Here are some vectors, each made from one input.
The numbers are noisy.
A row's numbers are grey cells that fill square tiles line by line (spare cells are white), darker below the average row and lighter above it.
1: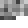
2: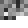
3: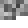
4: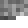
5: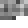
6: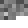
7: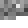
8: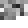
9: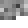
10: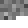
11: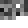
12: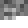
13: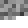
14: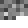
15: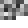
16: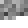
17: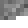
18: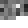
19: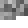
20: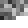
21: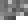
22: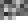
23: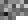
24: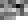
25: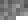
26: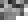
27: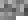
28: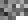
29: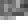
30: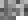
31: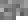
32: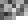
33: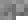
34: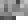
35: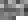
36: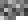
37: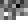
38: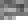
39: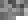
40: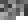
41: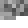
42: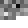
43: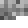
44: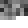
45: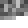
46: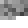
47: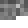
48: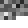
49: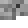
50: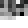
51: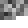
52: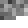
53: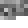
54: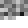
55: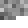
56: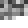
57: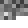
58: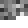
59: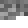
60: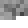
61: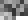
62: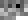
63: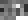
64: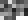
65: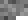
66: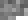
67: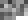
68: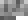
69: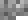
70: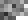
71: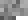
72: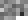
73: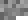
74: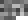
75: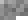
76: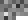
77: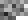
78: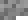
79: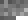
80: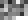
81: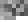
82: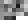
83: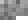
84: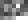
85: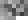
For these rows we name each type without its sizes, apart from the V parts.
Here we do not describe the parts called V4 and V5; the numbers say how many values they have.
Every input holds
either a point on each of two lines and a true/false value, or a value of V4 and a value of V5.
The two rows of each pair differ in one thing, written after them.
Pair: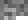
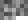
the value of V5
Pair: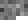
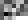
the value of V4
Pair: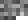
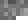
the value of V5
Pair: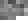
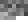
the value of V4
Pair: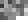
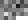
the value of V5
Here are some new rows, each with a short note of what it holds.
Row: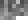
a value of V4 and a value of V5
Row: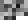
a point on each of two lines and a true/false value
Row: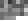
a value of V4 and a value of V5
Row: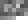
a value of V4 and a value of V5
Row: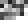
a value of V4 and a value of V5
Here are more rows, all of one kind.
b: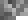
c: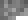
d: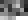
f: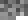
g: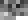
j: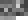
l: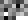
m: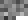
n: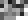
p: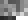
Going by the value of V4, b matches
j, n and p.
